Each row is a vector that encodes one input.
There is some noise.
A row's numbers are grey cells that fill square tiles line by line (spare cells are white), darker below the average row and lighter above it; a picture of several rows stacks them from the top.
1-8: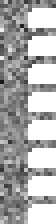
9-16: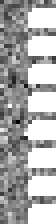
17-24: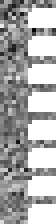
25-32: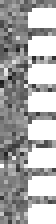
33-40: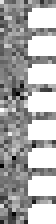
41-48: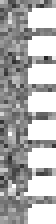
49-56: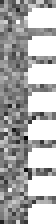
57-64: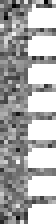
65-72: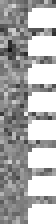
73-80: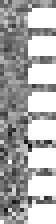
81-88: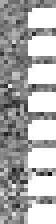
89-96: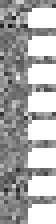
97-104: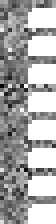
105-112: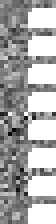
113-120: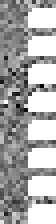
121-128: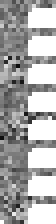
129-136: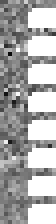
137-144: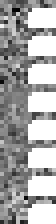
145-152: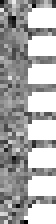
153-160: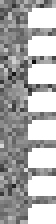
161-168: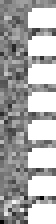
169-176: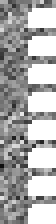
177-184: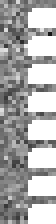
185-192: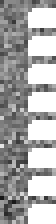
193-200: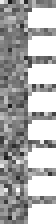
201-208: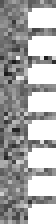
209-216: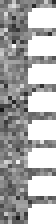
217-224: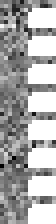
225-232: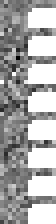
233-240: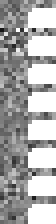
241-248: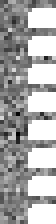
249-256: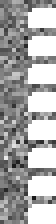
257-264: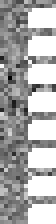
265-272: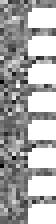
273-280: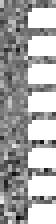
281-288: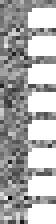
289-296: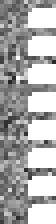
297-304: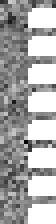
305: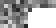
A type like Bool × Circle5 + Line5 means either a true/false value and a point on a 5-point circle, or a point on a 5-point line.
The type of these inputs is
List3(Line6).
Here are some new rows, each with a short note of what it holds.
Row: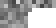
a list of two items
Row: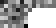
the empty list
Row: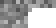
a list of two items
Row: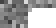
a list of three items
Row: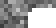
a list of one item
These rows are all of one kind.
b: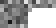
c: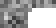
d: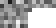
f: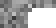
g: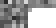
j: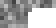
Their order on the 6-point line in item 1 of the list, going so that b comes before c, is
g, b, f, c, d, j.
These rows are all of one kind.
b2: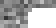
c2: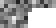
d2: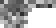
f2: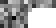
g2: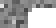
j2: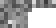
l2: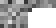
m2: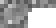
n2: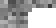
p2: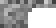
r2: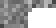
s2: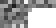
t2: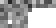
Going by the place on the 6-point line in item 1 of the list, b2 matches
d2 and l2.
